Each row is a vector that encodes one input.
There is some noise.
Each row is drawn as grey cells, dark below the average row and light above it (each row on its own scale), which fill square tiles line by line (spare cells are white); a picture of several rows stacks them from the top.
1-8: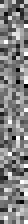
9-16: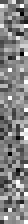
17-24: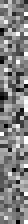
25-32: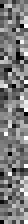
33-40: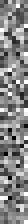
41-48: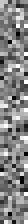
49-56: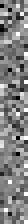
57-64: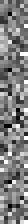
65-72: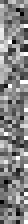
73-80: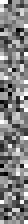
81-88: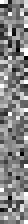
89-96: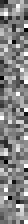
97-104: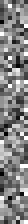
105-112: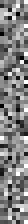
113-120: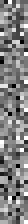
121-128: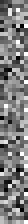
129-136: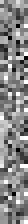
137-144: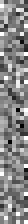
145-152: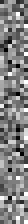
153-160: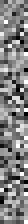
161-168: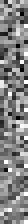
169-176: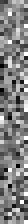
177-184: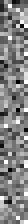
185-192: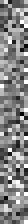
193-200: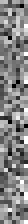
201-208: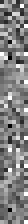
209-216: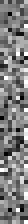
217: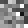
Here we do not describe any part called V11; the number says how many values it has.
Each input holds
either a point on a 5-point line and a value of V11, or a point on an 8-point line and a true/false value.
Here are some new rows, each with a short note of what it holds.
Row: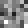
a point on a 5-point line and a value of V11
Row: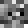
a point on an 8-point line and a true/false value
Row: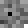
a point on an 8-point line and a true/false value
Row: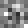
a point on a 5-point line and a value of V11
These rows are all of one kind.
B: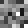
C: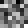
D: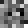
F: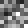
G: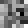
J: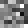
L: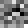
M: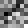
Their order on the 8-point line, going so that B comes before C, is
B, G, D, C, L, M, J, F.
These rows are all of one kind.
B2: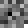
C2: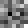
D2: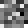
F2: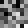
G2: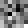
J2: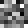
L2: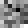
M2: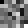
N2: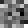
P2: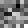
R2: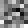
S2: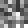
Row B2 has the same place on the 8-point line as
M2 and N2.
